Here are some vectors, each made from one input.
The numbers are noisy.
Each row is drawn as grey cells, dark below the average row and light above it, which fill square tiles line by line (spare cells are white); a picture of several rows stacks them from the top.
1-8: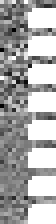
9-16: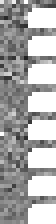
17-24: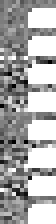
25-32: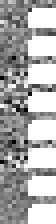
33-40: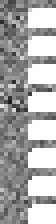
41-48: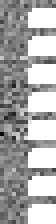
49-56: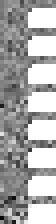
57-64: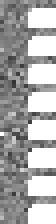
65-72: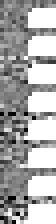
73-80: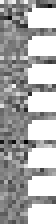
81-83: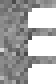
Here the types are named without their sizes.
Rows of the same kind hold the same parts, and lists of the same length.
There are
3 kinds of row.
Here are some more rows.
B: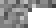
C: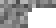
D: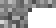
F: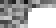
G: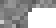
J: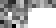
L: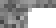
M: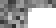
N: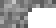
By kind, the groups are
B, C, J, L, M
D, G
F, N

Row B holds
a node of a tree.
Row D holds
a point on a line.
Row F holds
a point on a circle and a point on a line.
